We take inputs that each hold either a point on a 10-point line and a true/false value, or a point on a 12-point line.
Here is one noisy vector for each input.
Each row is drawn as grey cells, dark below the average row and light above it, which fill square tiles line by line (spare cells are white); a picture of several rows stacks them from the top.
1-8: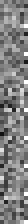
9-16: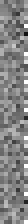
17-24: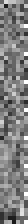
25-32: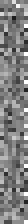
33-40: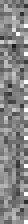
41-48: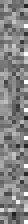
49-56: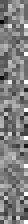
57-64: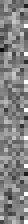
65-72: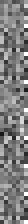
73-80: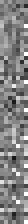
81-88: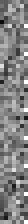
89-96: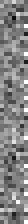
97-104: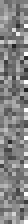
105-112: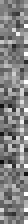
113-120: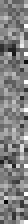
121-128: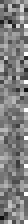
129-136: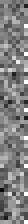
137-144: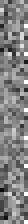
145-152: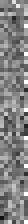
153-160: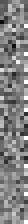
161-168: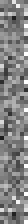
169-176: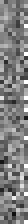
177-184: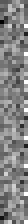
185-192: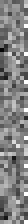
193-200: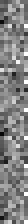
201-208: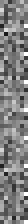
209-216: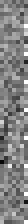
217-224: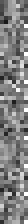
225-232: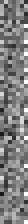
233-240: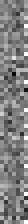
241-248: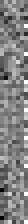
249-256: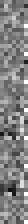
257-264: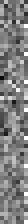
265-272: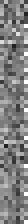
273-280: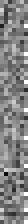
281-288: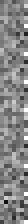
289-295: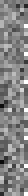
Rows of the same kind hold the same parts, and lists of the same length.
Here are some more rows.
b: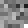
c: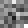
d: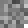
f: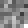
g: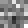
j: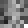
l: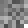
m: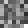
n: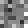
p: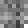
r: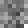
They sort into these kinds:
b, d, f, l, p, r
c, g, j, m, n

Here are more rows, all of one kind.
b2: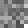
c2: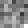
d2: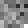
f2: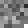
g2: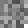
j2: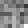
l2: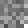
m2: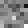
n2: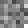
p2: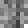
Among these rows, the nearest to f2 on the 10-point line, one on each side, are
b2 and m2.
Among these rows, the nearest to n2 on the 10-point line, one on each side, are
c2 and g2.
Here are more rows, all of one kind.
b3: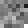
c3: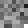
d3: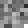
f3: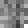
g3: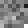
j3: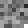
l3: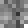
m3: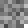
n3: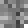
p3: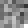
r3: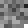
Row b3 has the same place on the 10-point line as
g3, l3 and n3.
